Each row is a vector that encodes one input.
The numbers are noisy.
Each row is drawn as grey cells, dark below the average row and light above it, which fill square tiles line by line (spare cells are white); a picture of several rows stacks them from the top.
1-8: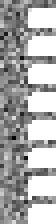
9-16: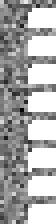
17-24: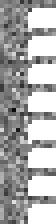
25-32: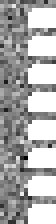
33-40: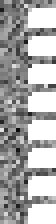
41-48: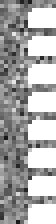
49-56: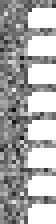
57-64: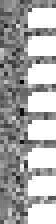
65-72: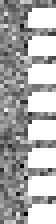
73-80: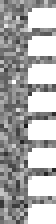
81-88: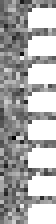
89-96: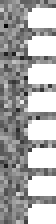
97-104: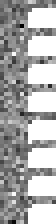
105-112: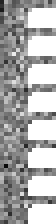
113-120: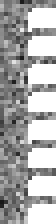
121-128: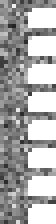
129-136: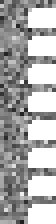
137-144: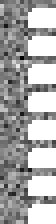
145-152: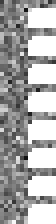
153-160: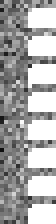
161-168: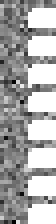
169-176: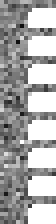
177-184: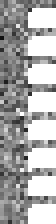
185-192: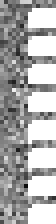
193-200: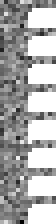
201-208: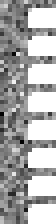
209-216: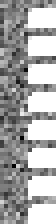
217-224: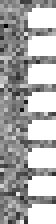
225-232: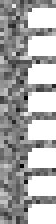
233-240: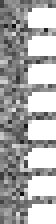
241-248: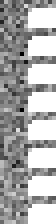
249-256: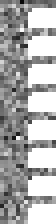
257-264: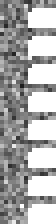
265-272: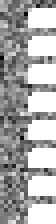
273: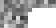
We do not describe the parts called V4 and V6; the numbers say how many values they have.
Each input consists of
one of 11 labels, together with either a true/false value and a value of V4, or a value of V6.
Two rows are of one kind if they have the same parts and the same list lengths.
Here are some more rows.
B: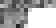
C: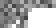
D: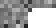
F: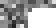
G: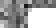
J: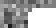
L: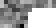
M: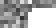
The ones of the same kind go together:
B, C, G, L, M
D, F, J

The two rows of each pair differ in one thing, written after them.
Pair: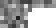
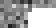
the value of V4
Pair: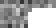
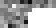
the label
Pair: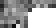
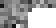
the value of V4
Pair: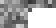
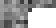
the label
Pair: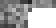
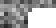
the label
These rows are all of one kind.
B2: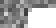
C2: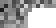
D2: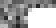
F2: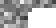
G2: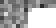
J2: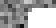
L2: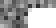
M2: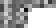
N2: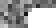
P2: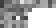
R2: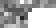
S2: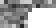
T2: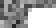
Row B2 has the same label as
F2, N2 and R2.
